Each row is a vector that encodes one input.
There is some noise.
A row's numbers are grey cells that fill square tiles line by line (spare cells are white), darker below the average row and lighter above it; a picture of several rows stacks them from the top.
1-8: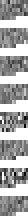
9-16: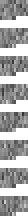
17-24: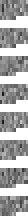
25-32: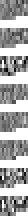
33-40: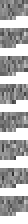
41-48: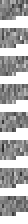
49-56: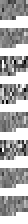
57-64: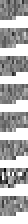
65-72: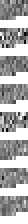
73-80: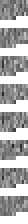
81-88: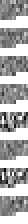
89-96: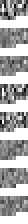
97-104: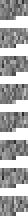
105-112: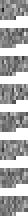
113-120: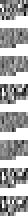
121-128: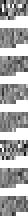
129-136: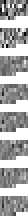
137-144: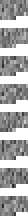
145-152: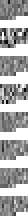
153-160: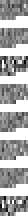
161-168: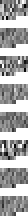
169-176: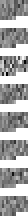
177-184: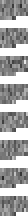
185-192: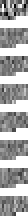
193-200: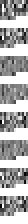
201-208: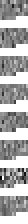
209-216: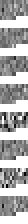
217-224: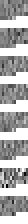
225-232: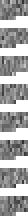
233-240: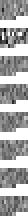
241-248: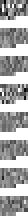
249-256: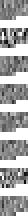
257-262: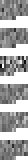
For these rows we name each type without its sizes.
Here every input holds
either a point on a circle and four true/false values, or a point on a line.
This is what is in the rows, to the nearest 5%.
About 80% of them hold a point on a circle and four true/false values. The rest hold a point on a line.
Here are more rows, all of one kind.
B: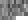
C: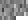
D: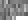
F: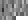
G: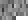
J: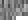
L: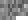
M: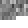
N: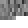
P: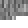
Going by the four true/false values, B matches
J, L, N and P.
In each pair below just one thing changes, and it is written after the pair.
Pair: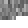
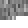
the place on the circle
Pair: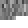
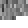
one of the four true/false values
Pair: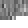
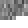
the place on the circle
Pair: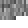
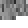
the place on the circle
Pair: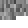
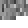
the place on the circle
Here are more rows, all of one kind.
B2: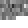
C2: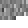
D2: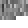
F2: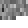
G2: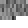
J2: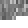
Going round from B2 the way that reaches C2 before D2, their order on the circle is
B2, C2, J2, D2, F2, G2.
